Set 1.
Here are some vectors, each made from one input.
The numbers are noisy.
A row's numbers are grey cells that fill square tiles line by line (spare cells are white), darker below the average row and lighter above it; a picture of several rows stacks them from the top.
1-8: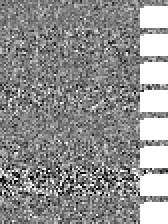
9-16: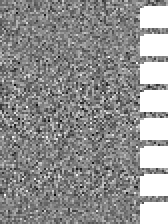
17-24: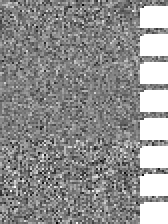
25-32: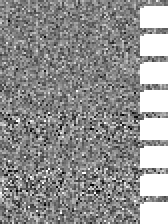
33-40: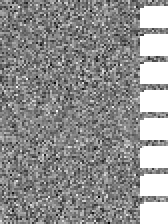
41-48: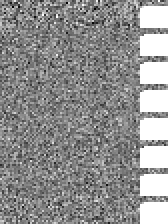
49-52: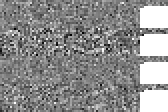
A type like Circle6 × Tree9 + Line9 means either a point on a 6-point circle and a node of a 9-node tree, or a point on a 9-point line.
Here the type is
Line9.
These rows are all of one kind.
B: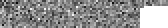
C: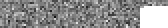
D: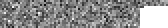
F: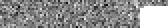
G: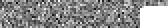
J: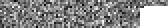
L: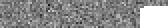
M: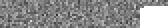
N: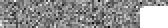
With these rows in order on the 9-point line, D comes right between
L and N.
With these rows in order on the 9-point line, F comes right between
B and G.
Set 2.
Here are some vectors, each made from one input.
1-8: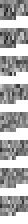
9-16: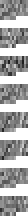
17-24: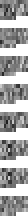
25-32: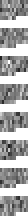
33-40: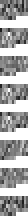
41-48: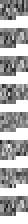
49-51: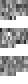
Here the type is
Tree11.
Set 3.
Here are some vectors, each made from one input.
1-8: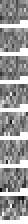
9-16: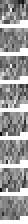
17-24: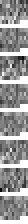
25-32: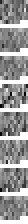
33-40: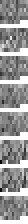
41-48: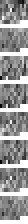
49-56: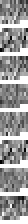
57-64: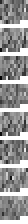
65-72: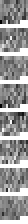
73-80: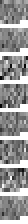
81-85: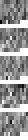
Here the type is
Line3 × Line4.
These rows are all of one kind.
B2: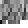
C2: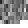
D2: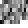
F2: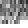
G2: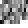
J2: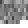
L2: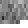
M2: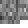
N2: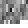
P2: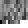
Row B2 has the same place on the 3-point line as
J2 and L2.
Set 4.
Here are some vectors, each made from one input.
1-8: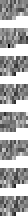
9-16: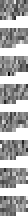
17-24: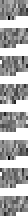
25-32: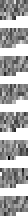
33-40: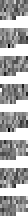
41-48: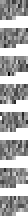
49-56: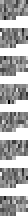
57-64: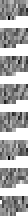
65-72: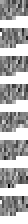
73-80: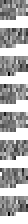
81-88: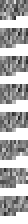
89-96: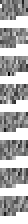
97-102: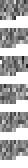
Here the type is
Label7.
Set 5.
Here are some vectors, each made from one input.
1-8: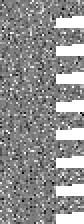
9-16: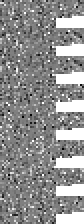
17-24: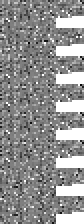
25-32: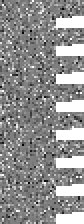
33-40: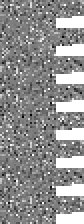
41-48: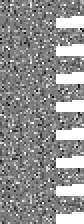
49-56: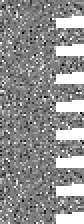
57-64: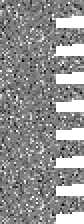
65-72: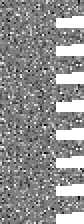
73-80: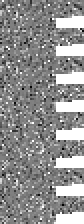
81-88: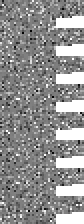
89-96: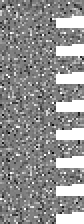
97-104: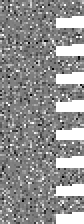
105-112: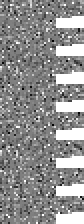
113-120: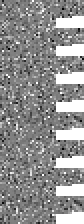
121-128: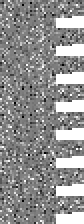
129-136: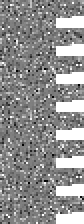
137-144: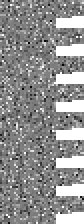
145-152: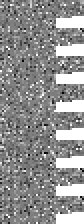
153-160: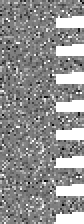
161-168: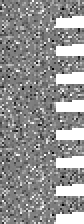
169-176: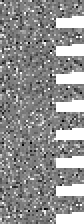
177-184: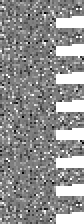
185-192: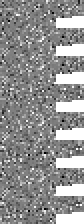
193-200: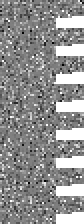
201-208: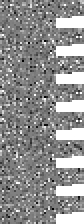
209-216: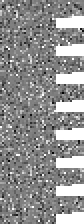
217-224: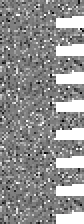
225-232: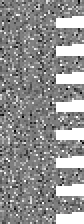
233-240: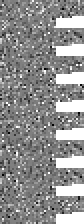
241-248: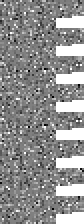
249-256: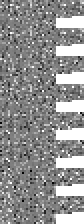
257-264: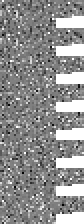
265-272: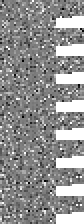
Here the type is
Label8.
